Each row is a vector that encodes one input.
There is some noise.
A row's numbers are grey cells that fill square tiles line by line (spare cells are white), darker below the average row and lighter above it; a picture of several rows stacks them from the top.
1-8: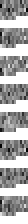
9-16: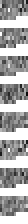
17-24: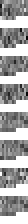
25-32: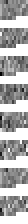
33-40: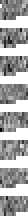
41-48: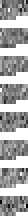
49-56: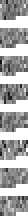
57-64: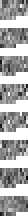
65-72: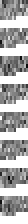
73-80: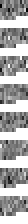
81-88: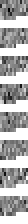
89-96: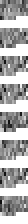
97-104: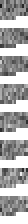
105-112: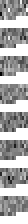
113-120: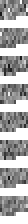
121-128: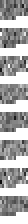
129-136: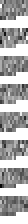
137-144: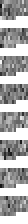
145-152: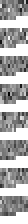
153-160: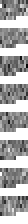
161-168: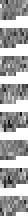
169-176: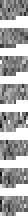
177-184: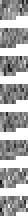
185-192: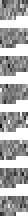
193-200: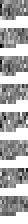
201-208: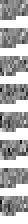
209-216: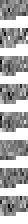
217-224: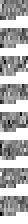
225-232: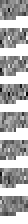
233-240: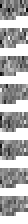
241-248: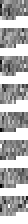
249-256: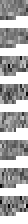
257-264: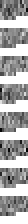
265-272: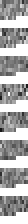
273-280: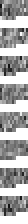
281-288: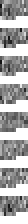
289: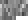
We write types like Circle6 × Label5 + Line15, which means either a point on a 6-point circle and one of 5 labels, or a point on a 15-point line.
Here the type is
(Bool × Bool × Bool + Unit) × Line10.
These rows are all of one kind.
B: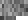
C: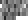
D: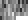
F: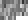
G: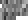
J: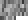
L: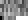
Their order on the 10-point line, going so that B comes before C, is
D, F, J, L, B, G, C.
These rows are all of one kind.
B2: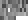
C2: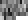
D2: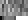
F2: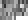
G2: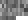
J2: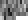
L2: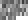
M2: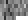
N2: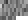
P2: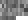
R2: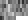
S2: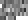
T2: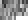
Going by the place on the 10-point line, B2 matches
L2 and R2.
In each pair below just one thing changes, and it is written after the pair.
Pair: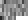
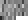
one of the three true/false values
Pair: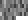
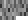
one of the three true/false values
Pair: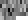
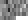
the place on the 10-point line
